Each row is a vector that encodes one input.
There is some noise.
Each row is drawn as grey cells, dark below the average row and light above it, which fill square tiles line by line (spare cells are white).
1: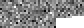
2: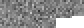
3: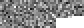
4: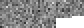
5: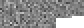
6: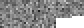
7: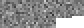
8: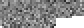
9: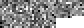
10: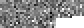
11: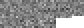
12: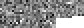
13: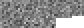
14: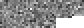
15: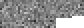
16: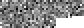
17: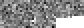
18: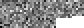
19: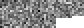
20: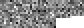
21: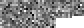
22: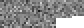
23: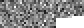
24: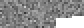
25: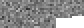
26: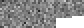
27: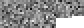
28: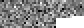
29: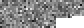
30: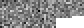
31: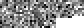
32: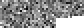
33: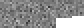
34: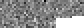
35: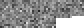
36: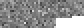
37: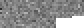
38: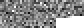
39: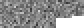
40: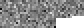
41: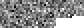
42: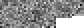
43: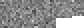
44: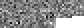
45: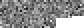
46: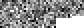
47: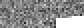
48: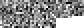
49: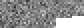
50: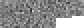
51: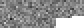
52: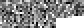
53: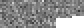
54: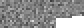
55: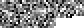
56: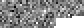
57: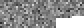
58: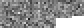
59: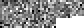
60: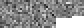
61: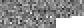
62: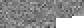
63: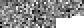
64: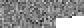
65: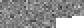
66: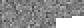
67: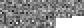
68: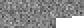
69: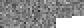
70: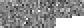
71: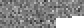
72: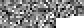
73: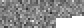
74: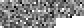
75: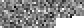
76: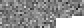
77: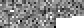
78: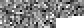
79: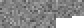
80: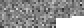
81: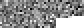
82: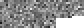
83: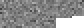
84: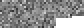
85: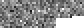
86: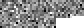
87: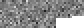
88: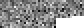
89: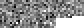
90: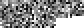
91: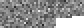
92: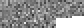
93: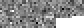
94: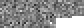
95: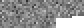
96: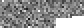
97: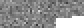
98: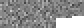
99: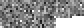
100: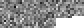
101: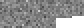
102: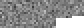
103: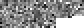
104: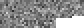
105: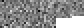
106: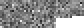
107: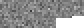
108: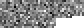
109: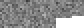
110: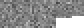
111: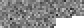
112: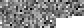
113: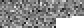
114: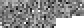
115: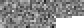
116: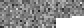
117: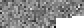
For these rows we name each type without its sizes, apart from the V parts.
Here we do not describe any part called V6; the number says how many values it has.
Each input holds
a value of V6, together with either a point on a circle, or four true/false values.
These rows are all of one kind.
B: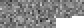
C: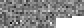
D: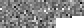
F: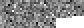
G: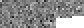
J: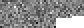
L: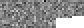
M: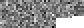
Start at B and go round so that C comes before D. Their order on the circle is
B, J, C, M, L, D, G, F.
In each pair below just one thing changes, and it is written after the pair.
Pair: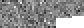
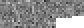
the place on the circle
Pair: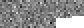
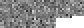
the place on the circle
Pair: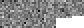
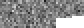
the value of V6
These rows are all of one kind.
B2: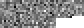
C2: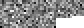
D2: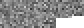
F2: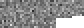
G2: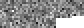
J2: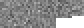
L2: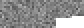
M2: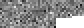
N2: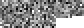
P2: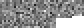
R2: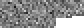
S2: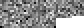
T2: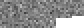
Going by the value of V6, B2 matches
F2 and P2.
